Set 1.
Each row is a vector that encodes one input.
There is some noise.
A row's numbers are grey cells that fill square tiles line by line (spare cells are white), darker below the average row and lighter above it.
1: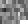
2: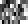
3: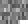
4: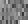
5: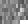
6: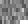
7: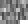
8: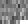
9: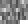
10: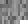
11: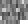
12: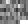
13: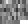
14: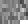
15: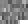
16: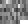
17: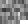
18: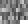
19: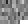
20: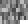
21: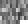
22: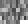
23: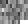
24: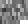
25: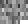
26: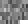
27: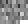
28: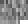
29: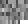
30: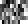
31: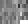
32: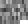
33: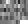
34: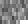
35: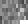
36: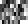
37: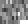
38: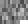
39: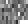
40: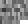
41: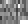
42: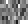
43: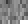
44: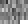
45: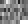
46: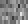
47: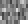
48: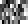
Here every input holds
a list of up to two points on a 6-point line.
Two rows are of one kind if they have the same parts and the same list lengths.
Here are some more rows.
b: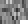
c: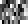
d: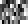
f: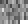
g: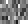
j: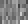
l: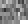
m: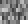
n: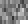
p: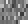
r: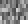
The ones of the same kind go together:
b, f, j, l, n
c, d
g, m, p, r

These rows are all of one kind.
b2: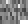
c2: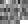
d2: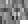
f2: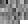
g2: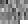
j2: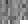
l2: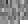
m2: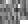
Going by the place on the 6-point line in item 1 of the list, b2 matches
c2 and m2.
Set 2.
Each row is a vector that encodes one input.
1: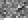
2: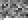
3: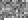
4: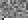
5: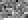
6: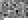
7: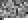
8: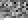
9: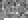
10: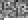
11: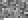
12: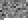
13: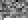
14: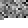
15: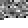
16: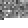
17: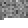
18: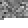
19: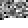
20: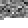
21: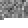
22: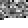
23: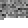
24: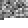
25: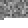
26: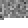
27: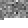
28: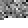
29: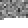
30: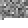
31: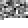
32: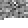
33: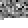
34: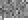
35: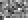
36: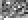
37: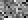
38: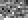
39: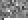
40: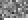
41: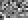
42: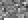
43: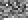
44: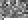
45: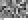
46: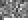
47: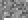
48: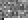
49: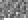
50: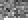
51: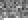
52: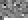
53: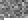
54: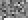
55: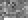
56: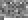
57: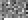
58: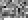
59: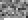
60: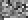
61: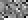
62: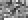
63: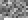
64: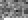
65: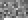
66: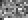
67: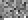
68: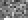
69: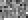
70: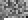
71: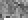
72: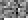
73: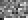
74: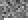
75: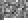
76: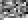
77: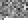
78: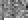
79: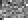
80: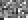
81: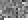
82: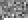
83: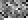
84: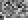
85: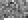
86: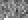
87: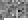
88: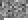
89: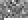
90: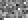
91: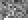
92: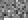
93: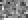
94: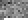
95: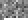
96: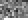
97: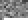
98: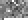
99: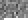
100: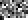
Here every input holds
either a fixed value, or two labels (each one of 9).
